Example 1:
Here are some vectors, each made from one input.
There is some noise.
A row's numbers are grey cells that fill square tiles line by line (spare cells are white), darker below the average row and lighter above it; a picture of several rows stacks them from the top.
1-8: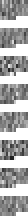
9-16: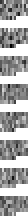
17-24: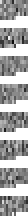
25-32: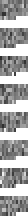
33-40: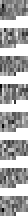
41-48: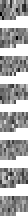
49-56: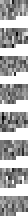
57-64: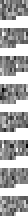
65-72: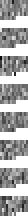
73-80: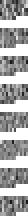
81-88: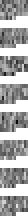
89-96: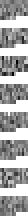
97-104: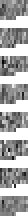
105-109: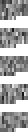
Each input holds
a point on a 5-point line, together with a list of up to two points on a 10-point line.
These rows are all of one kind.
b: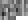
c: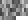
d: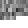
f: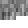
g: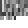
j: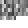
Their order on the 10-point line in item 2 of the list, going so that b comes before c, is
f, d, g, b, c, j.
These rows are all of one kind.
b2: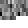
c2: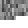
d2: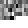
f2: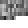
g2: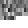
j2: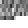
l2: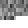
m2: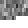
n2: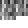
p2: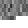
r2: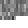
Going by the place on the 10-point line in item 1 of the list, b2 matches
d2, g2 and l2.
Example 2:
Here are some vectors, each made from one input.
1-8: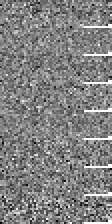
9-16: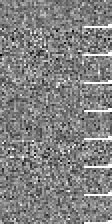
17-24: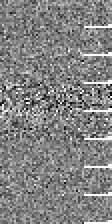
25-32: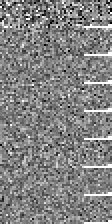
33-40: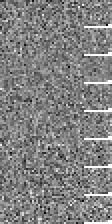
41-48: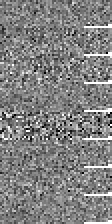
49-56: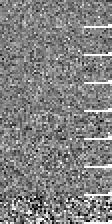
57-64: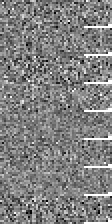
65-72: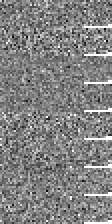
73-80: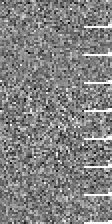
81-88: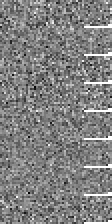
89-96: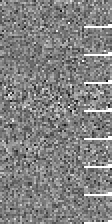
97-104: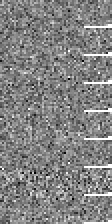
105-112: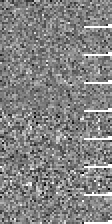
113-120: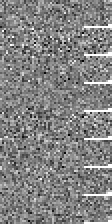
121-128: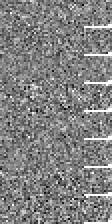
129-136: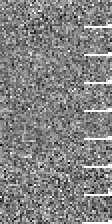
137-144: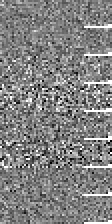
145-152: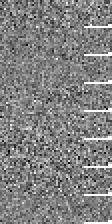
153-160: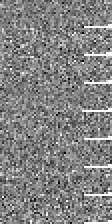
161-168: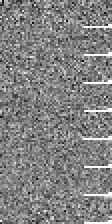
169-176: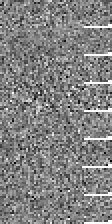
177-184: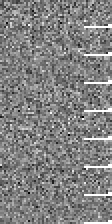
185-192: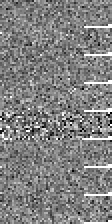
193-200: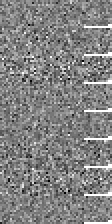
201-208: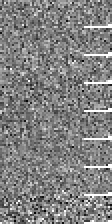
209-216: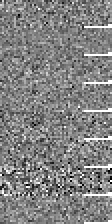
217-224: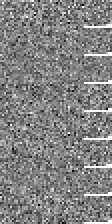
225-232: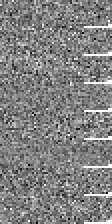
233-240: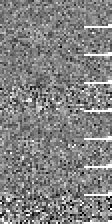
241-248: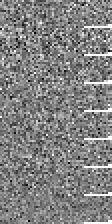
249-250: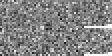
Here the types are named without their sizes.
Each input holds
a list of points on a circle.
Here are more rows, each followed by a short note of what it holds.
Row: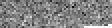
a list of three items
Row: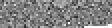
a list of three items
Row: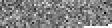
a list of three items
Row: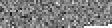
a list of two items
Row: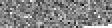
a list of one item
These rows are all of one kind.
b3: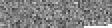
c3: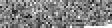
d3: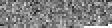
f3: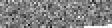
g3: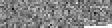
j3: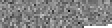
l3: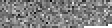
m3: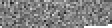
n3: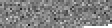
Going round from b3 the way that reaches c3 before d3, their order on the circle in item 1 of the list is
b3, c3, f3, m3, n3, d3, l3, j3, g3.
